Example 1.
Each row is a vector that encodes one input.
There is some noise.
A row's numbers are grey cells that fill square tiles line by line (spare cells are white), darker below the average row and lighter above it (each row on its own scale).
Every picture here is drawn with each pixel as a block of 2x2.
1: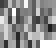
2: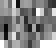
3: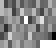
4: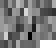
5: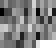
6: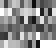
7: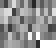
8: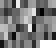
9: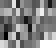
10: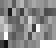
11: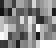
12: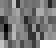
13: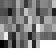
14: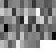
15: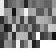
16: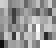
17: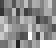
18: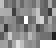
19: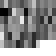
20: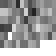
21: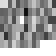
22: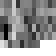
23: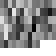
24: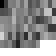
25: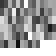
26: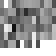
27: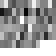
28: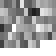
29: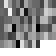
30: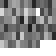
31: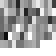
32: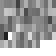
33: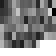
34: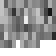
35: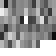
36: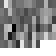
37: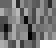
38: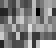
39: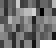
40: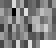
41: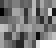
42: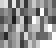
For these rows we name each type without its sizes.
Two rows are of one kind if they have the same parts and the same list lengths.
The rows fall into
3 kinds.
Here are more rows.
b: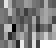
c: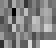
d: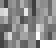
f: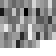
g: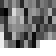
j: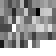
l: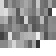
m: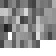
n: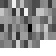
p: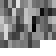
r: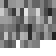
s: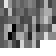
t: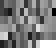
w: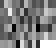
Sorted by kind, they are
b, s, w
c, d, j, l, m, n, r
f, g, p, t

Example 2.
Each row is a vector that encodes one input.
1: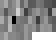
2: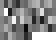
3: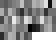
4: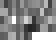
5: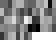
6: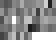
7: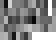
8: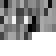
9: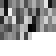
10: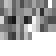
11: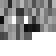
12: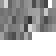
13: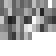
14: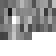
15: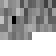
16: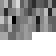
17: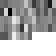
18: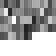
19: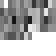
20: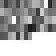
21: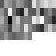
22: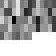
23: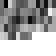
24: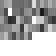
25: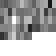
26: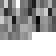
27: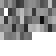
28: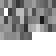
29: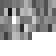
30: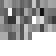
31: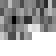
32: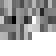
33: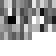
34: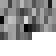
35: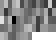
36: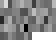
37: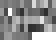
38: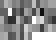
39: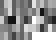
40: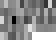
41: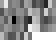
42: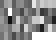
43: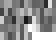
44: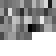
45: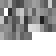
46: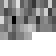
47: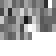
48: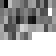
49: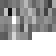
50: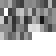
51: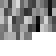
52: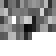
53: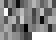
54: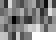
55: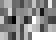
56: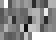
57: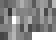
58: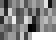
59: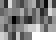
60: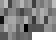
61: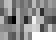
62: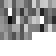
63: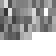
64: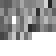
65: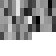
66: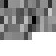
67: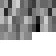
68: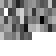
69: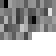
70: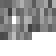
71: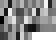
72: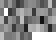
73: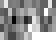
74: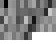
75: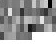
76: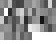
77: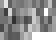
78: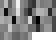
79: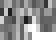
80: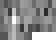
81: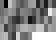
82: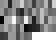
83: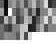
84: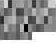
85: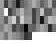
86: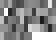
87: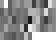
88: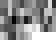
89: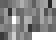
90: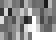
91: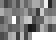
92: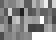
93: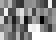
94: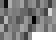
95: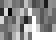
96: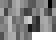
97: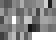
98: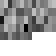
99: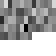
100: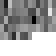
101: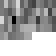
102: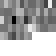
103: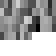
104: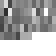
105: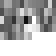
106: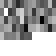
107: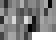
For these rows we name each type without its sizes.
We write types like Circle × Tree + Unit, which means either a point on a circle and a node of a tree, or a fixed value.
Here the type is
(Bool × Bool × Bool × Bool + Unit) × Label.
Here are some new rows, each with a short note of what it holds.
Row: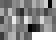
a label and four true/false values
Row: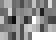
a label and four true/false values
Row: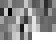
a label and four true/false values
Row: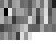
a label
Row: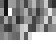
a label
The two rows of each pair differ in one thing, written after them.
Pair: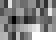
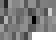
one of the four true/false values
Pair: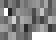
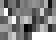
one of the four true/false values
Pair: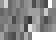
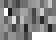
the label
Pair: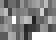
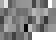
the label
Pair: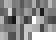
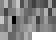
the label
